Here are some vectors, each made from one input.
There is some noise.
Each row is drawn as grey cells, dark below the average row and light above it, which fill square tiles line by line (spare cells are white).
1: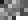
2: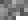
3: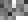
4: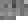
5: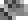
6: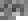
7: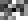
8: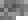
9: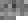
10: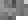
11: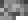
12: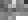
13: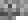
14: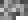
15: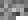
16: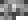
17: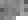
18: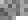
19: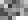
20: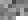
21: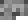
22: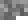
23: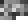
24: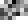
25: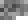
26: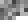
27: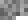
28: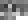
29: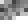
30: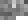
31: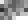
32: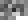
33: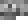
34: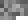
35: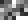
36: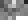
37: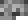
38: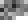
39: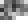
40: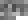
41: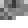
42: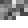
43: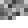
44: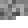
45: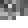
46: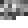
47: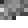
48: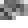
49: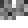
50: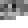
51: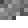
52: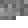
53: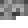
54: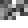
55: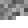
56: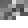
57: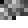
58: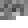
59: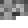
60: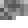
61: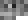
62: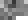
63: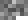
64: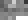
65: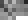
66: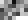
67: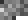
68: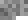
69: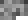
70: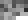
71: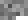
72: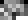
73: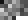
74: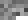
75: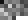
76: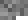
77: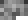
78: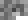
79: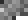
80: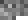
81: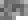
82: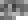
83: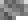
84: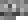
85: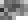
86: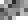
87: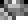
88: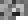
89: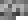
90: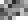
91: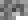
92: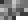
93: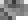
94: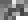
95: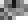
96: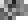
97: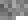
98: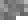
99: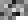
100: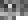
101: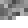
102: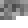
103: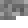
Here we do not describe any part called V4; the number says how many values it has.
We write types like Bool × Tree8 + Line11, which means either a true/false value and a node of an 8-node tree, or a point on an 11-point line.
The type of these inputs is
Bool × V4 × V4 + Line5.
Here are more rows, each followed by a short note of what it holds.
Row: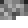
a true/false value and two values of V4
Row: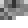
a point on a 5-point line
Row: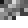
a point on a 5-point line
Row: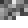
a point on a 5-point line
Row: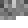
a true/false value and two values of V4
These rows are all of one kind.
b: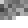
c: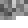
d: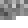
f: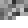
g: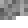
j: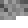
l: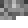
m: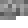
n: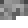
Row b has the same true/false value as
c, j and l.
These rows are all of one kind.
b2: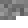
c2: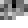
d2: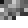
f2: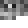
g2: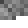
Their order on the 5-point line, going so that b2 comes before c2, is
g2, b2, d2, f2, c2.
